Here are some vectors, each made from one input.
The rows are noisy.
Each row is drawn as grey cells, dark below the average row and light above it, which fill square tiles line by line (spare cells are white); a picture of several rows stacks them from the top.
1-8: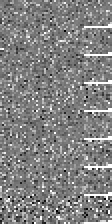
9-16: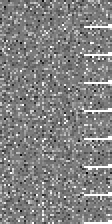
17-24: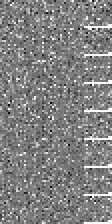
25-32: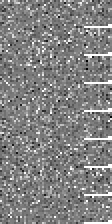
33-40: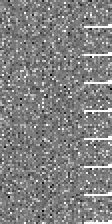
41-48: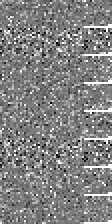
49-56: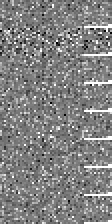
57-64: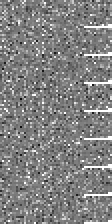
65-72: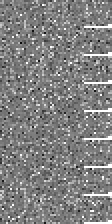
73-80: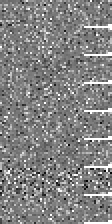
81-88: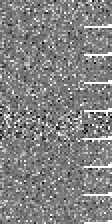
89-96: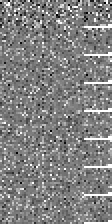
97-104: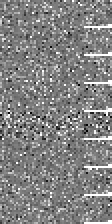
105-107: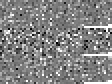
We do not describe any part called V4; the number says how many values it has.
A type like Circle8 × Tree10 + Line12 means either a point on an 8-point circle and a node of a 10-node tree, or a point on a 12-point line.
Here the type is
List2(Label5 × V4).
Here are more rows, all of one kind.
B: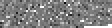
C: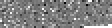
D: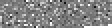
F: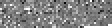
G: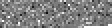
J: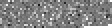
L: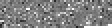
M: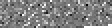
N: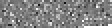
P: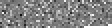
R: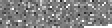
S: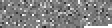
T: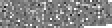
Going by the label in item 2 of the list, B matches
G, N, P and S.
